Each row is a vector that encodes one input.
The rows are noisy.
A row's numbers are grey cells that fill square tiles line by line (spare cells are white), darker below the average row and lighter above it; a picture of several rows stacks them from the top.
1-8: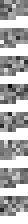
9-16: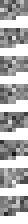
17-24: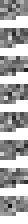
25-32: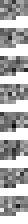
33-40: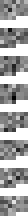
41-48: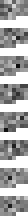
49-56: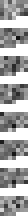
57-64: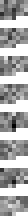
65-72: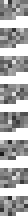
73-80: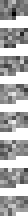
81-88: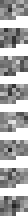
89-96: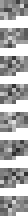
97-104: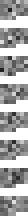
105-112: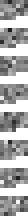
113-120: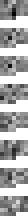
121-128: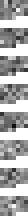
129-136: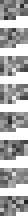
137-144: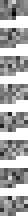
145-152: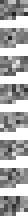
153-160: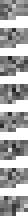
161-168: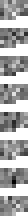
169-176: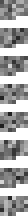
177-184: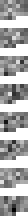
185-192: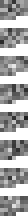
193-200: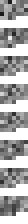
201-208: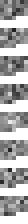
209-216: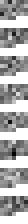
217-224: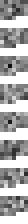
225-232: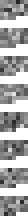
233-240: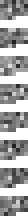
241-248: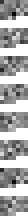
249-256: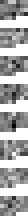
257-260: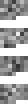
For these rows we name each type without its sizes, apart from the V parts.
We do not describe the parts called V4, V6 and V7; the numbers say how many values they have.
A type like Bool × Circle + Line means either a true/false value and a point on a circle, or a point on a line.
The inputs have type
Bool × Circle + Line × Line + V4 + V6 × V7.
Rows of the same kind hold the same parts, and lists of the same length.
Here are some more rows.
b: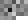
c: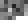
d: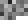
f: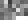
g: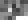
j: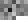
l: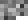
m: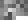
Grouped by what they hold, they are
b, j
c, g
d, f
l, m

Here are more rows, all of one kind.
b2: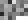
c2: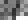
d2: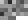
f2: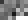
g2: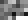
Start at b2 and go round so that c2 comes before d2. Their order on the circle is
b2, g2, f2, c2, d2.
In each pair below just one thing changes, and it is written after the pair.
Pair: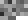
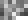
the place on the circle
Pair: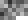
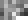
the place on the circle
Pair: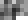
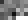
the place on the circle
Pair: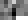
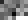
the place on the circle
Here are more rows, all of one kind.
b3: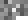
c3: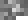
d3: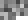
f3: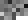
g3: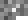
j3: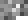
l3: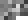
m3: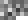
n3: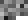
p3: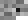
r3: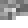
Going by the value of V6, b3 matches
c3, g3, j3 and l3.
